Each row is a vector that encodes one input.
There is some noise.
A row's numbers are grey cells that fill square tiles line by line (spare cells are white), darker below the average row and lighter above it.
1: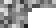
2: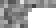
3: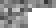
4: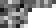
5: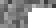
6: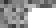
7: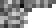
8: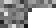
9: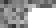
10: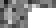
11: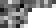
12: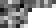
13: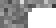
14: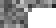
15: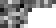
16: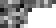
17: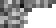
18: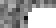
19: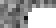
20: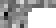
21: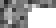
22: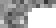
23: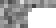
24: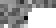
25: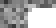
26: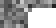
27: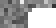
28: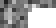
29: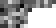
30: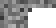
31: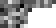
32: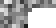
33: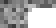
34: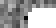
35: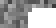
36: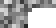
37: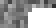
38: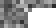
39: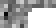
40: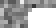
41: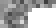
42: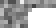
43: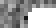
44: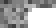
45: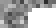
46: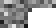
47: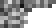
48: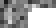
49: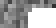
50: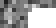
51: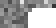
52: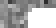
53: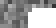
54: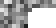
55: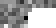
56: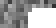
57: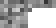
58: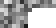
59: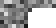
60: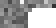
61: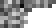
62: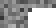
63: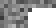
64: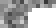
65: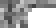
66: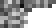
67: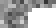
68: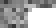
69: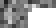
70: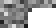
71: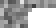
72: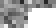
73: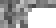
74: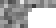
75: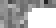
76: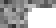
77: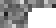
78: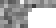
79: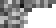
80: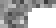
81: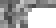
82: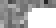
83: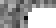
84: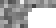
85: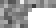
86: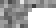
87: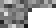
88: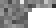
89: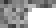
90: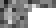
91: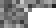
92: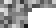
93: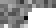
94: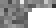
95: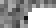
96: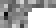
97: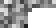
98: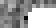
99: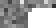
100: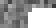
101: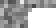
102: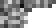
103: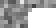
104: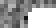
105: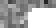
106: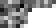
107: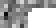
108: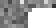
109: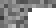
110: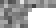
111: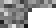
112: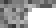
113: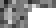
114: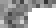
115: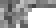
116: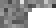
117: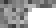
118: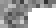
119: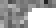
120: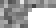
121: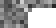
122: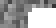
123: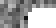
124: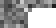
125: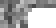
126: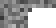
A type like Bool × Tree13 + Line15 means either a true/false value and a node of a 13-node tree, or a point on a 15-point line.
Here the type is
Bool × (Tree9 + Unit).
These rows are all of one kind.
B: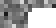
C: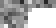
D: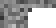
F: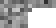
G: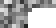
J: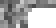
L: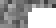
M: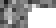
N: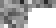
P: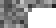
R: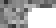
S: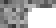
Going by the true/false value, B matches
D, L, M and P.
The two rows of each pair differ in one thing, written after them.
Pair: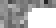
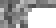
the node of the tree
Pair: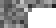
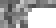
the true/false value
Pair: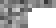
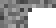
the true/false value
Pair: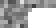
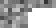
the node of the tree
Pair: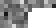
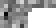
the true/false value
